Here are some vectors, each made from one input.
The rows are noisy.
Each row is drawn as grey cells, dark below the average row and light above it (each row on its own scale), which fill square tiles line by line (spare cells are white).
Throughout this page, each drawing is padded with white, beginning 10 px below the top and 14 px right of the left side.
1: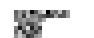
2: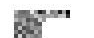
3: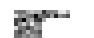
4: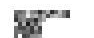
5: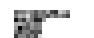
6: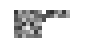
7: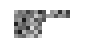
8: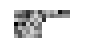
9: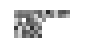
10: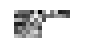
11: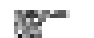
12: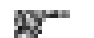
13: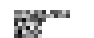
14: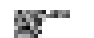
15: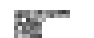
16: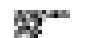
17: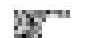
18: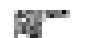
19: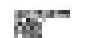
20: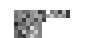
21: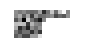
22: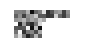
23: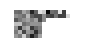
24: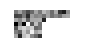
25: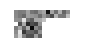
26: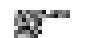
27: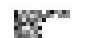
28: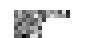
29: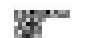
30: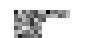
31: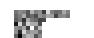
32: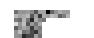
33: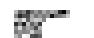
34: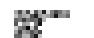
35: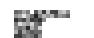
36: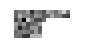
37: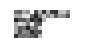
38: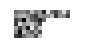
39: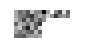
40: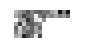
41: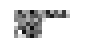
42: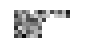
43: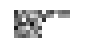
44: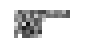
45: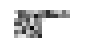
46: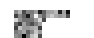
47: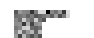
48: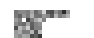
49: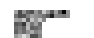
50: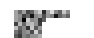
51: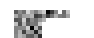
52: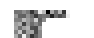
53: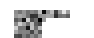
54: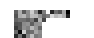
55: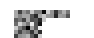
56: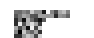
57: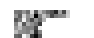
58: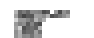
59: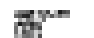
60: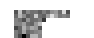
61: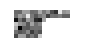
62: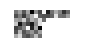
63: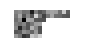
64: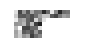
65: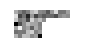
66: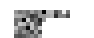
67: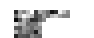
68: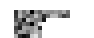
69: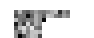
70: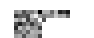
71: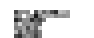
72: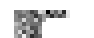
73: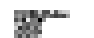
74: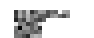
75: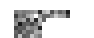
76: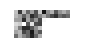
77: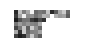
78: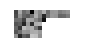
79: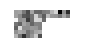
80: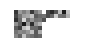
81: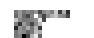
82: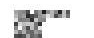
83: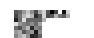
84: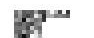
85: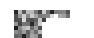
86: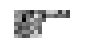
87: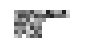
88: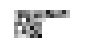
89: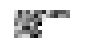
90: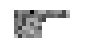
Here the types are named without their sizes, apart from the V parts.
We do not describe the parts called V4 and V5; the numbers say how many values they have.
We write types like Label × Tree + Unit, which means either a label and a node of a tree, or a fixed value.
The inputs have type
Bool × Line × Line × V4 × V5 + Unit.
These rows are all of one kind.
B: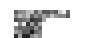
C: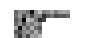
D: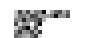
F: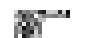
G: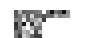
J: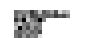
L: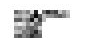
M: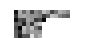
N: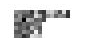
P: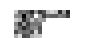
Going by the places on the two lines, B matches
D, F and M.
